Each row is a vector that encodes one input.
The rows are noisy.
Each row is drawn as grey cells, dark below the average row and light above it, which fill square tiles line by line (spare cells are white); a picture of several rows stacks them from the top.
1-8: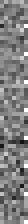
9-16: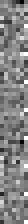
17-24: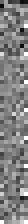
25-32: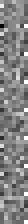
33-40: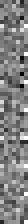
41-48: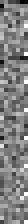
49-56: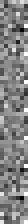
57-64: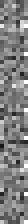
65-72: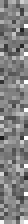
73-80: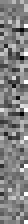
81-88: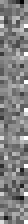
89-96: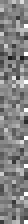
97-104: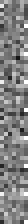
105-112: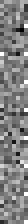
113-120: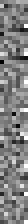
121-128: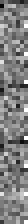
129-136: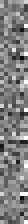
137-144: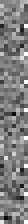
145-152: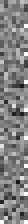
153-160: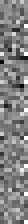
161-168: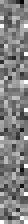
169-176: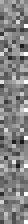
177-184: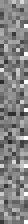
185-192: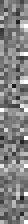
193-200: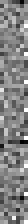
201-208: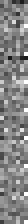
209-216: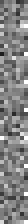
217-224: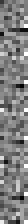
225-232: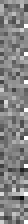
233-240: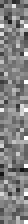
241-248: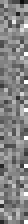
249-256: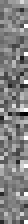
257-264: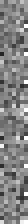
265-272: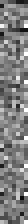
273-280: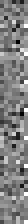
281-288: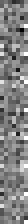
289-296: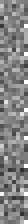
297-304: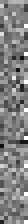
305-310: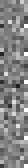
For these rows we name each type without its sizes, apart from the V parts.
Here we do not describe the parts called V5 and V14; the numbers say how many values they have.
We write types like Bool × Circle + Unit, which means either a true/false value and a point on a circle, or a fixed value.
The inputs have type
Bool × (Line + V5) + V14.
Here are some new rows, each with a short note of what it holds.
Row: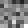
a value of V14
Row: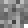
a true/false value and a value of V5
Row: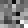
a value of V14
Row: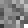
a point on a line and a true/false value
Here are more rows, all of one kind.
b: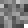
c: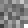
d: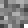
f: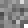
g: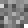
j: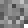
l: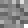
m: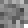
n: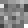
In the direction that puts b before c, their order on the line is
m, b, n, l, c, d, f, j, g.
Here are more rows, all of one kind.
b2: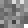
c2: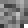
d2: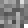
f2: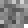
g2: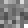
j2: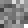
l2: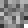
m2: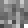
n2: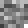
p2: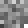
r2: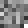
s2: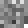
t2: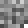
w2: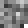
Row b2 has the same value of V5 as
f2, j2, n2 and s2.
